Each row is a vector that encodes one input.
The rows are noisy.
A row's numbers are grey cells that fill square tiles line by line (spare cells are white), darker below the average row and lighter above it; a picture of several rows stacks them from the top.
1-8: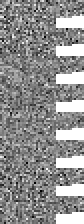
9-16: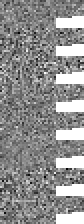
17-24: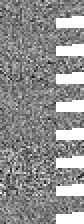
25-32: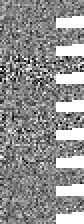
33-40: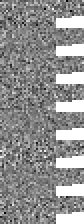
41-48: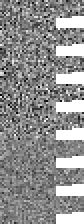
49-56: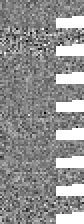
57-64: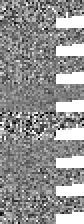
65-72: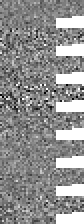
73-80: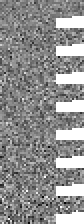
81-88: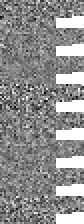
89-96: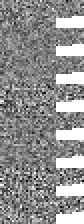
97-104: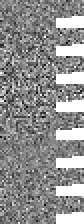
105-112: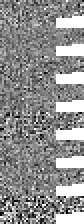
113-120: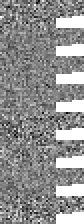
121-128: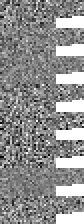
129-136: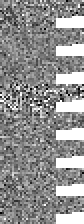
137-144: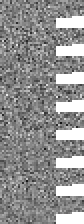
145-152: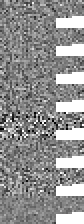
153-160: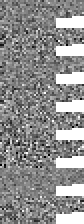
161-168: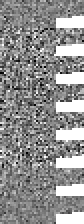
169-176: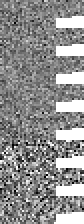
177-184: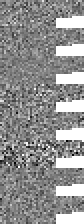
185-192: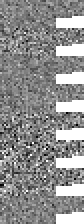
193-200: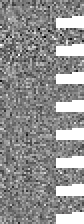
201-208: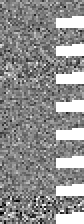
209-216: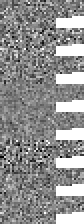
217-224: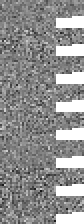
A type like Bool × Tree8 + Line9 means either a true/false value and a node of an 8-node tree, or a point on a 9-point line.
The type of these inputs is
Bool × Circle10 + Circle8 + Unit.
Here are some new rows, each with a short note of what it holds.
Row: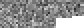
a point on a 10-point circle and a true/false value
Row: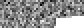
a fixed value
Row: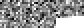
a fixed value
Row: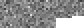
a point on an 8-point circle
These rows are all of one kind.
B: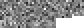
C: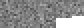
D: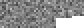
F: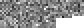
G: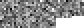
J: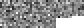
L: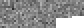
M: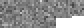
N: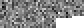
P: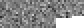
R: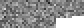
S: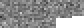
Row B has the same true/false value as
C, D, N and P.
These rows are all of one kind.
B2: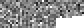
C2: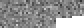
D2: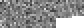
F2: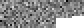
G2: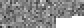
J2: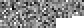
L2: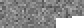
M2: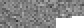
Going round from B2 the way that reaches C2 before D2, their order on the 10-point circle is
B2, J2, C2, D2, L2, F2, M2, G2.
